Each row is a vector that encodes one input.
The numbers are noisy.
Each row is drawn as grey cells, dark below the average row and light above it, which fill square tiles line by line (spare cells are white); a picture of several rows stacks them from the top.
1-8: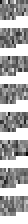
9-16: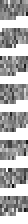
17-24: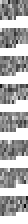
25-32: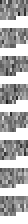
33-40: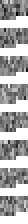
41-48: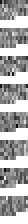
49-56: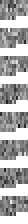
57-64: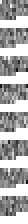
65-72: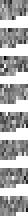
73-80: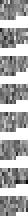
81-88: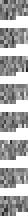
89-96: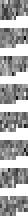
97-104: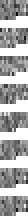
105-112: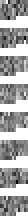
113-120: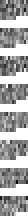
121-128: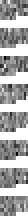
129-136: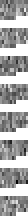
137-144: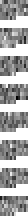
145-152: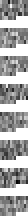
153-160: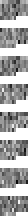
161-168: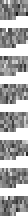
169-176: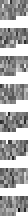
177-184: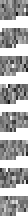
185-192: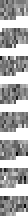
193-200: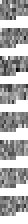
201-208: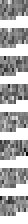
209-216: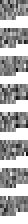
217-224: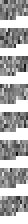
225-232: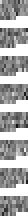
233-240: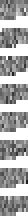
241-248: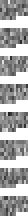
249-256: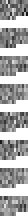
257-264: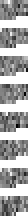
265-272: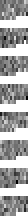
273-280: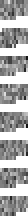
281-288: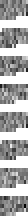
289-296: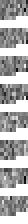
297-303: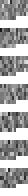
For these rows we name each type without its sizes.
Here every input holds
a point on a circle, together with either a point on a circle, or a node of a tree.
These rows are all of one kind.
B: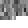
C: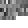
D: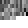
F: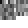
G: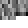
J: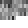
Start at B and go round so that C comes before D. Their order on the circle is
B, C, J, F, D, G.
